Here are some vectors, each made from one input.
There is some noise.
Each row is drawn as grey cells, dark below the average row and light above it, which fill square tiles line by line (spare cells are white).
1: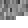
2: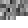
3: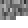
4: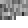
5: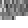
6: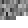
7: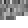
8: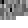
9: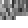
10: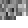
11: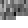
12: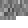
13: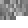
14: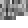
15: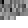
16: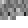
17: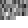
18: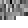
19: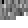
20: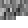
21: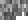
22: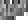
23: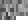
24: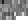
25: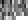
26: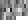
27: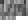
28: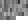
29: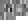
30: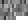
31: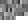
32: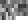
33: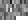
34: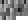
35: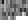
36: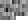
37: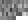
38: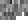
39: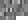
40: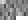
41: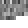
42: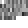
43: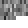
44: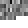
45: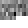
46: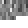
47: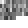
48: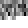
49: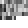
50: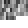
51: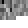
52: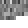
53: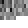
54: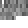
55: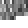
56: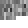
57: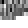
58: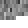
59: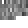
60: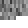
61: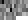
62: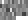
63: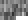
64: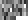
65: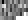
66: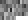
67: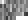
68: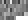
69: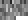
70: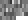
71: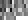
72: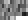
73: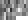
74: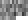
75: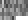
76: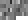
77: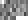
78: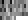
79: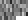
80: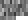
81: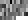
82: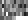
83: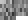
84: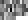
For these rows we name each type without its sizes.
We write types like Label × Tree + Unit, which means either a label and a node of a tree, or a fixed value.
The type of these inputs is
Line × (Tree + Unit).
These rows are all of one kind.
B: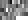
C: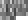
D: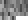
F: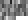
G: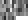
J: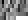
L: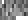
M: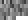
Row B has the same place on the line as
J and M.
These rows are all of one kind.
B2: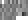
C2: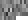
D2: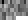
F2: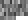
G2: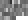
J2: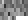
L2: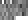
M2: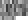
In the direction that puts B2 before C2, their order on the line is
L2, J2, M2, B2, C2, D2, F2, G2.
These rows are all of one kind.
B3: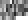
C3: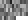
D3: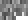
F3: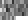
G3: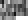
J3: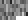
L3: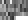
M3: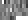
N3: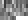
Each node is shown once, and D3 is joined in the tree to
N3.
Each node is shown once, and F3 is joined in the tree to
B3.
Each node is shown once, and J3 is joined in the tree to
L3.
